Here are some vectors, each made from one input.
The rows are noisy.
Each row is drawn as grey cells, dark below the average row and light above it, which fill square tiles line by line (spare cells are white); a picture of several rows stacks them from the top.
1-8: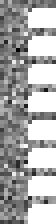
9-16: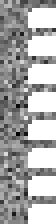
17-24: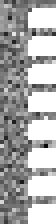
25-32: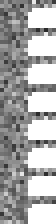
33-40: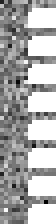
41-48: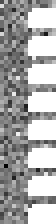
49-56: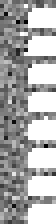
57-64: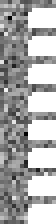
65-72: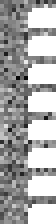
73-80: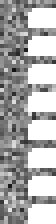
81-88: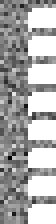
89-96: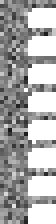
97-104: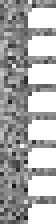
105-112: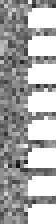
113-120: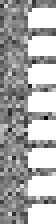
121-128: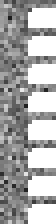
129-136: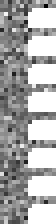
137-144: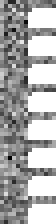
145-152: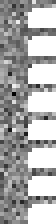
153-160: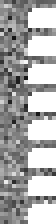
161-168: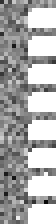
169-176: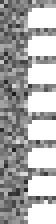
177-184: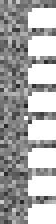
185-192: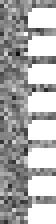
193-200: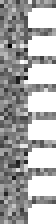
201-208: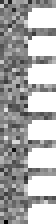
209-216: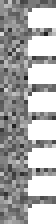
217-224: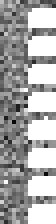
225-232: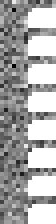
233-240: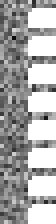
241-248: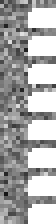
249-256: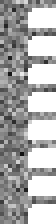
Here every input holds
a point on a 9-point circle and a true/false value, together with either a point on a 6-point line, or a point on an 8-point line.
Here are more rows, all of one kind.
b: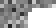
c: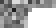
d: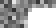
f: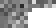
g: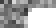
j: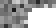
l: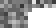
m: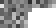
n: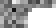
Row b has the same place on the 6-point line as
f and l.
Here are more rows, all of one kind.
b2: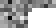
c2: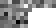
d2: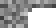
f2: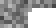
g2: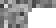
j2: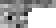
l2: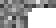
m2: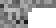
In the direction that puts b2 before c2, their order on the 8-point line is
b2, j2, f2, d2, l2, g2, m2, c2.
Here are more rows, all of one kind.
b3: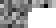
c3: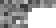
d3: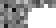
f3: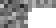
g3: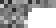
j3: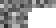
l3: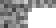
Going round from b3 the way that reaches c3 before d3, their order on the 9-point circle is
b3, c3, g3, j3, d3, f3, l3.
